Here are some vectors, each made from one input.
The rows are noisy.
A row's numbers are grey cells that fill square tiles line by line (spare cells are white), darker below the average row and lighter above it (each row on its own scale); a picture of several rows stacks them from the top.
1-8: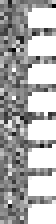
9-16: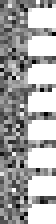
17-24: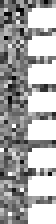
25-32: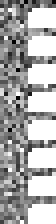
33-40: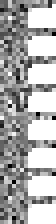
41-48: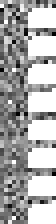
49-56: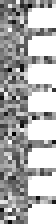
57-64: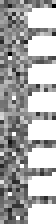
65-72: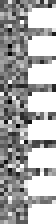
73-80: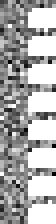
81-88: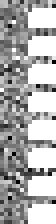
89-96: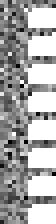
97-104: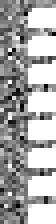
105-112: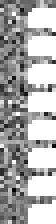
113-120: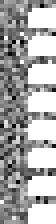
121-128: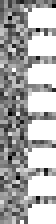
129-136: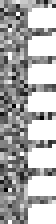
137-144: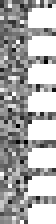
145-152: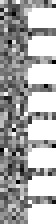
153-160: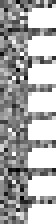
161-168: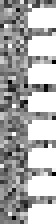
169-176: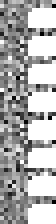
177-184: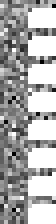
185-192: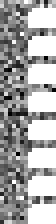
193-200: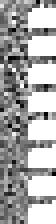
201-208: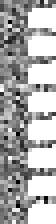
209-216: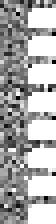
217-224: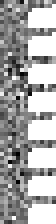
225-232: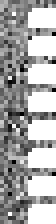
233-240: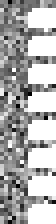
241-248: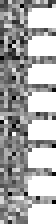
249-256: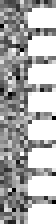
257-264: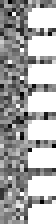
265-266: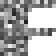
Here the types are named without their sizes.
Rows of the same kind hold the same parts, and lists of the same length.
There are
2 kinds of row.
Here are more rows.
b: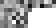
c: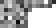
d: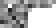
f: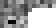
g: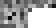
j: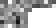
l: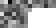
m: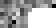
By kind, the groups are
b, c, d, f, j
g, l, m

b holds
a node of a tree and three true/false values.
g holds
a point on a line and three true/false values.
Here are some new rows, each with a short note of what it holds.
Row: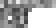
a node of a tree and three true/false values
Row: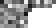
a node of a tree and three true/false values
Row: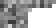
a node of a tree and three true/false values
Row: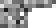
a node of a tree and three true/false values
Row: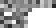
a point on a line and three true/false values
